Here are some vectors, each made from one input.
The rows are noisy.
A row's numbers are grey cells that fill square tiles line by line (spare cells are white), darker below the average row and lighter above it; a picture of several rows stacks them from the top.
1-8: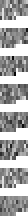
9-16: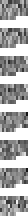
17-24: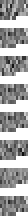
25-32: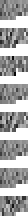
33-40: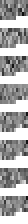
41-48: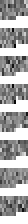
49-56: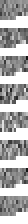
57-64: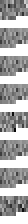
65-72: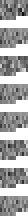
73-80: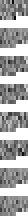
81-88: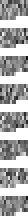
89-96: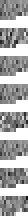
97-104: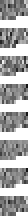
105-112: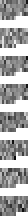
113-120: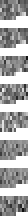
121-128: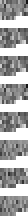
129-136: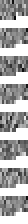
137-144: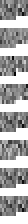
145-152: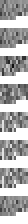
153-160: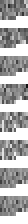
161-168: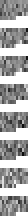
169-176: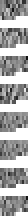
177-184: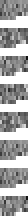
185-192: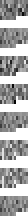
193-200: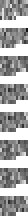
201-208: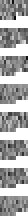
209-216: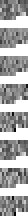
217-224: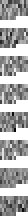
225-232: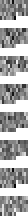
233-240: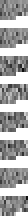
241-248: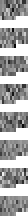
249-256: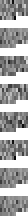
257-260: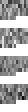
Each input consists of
one of 12 labels.
